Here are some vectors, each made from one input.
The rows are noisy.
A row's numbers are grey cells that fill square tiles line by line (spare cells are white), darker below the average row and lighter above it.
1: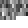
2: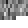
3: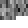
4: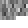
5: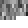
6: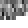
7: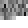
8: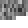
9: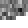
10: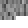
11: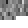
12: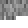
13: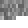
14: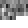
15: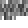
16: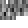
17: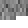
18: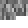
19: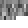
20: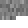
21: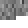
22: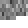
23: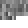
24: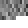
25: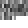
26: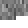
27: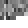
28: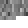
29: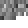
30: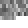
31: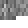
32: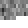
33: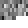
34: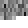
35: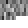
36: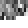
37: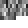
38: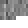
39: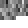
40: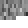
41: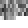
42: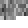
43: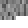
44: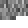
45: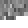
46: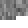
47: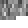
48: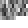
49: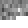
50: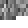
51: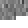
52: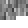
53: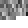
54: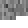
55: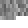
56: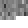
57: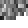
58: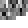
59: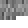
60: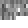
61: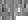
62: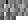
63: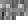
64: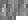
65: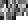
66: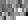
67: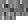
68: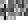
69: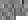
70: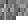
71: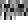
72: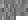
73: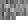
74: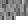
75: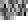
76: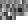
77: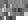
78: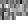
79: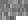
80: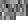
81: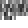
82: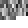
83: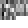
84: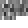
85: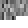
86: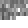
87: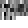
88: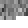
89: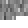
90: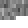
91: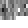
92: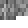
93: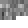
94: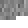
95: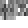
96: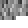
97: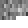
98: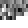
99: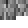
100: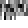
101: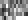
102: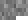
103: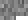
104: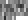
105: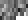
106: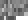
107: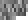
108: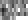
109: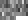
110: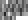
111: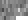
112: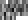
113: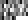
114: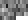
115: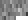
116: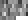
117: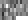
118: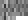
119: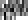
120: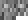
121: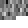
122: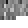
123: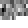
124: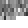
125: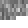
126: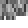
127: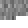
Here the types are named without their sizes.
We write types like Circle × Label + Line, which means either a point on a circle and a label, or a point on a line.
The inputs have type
Label × List(Line).
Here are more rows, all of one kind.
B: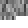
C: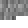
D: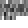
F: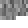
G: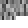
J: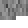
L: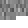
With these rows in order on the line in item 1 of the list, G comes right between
C and J.
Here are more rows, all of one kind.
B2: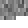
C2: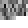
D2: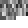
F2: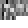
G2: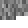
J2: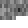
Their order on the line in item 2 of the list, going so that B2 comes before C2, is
D2, G2, J2, B2, C2, F2.
